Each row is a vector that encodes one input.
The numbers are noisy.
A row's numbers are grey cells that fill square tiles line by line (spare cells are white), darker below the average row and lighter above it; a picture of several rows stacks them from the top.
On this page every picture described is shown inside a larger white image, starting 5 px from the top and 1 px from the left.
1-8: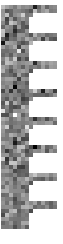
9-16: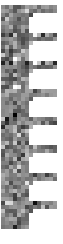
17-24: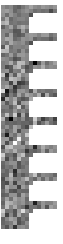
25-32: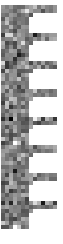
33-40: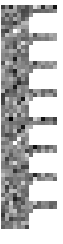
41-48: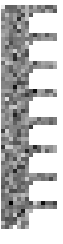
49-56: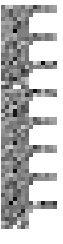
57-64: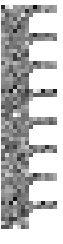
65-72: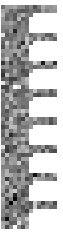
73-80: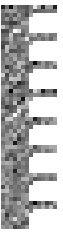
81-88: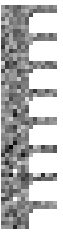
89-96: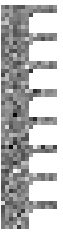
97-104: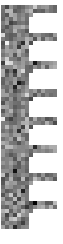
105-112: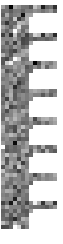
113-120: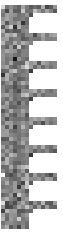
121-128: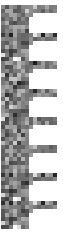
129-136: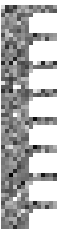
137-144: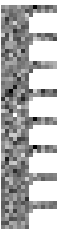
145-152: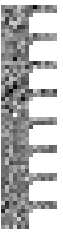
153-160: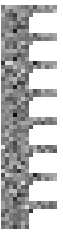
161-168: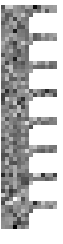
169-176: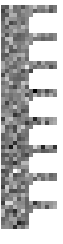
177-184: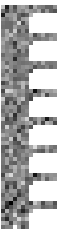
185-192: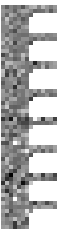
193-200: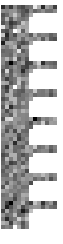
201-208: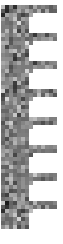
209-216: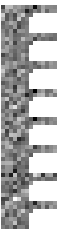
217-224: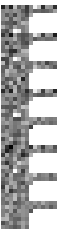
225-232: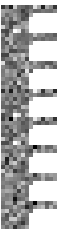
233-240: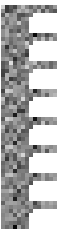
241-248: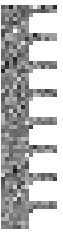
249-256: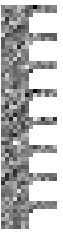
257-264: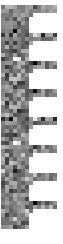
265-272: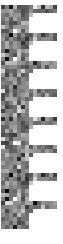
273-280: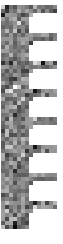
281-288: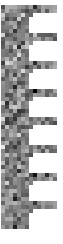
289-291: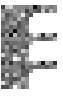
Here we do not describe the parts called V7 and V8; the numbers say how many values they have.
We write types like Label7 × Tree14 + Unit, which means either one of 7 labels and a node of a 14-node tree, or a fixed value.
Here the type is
(Line3 × Line4 × V8 + V7) × Line5.
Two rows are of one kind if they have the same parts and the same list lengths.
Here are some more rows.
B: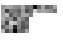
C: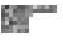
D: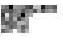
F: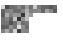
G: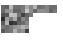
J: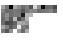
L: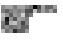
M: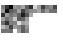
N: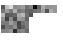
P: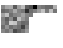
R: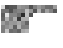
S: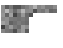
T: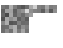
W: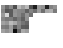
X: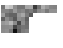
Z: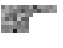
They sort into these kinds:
B, D, F, J, L, M, P, R, W
C, G, N, S, T, X, Z

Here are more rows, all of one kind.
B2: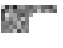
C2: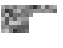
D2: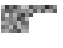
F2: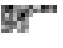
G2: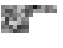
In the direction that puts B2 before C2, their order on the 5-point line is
F2, B2, D2, C2, G2.
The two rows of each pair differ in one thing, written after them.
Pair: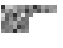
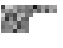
the value of V8
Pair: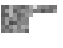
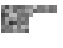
the value of V8
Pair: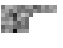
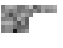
the place on the 3-point line
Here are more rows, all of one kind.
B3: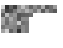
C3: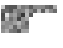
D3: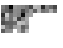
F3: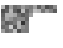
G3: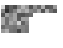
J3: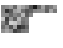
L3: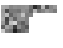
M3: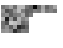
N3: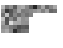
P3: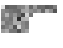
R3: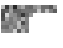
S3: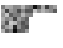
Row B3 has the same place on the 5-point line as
C3, G3 and P3.
